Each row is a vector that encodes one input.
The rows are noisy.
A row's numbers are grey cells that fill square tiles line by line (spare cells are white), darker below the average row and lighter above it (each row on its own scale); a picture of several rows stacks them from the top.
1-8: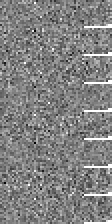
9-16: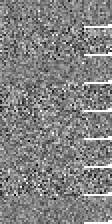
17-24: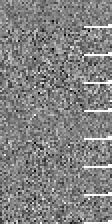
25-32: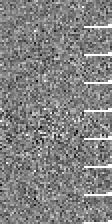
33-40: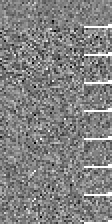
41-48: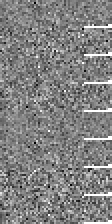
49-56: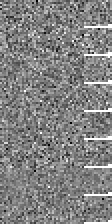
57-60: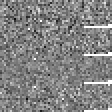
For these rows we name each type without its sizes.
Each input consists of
a point on a line, together with either a fixed value, or three true/false values.
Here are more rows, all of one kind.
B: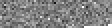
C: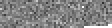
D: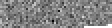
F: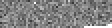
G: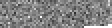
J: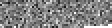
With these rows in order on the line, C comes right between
D and F.
